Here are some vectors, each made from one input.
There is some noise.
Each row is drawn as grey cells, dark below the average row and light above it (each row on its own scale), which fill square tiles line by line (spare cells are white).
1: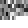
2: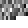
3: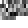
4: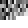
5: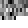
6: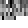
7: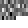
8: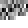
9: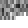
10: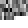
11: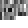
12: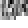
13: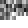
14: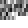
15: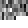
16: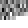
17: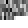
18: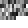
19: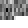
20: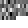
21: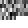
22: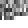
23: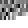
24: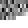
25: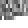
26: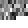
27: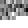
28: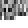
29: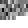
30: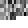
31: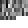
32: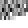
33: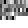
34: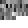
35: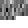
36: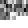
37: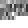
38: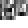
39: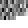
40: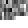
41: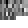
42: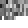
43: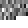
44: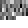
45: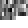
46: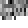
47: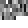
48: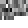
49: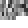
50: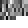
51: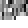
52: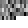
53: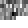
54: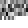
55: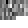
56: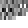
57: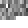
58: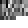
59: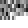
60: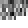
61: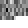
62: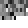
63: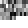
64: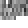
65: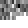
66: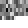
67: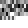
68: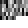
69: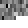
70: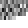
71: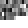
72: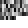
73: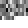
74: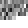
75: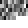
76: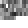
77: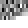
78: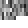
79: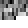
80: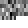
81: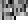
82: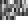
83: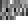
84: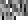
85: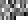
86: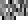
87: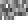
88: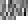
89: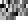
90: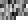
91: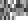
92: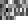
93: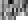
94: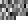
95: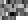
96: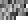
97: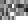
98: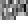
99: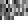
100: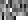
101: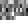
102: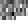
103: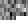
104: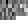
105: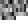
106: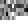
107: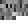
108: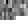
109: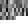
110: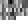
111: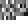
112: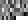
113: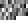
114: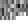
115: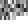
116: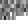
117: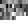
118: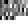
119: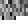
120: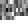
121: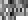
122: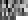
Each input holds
a true/false value, together with either a point on a 6-point line, or a point on a 7-point line.
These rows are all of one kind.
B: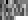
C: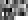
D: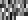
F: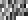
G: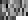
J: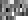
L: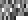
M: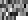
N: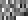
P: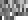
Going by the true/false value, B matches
C, G, J and P.
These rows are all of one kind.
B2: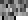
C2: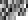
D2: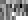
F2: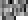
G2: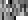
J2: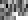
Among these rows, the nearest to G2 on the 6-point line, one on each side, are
B2 and D2.
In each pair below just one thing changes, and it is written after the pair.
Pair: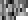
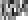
the place on the 6-point line
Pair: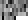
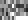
the true/false value
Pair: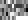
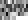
the place on the 6-point line
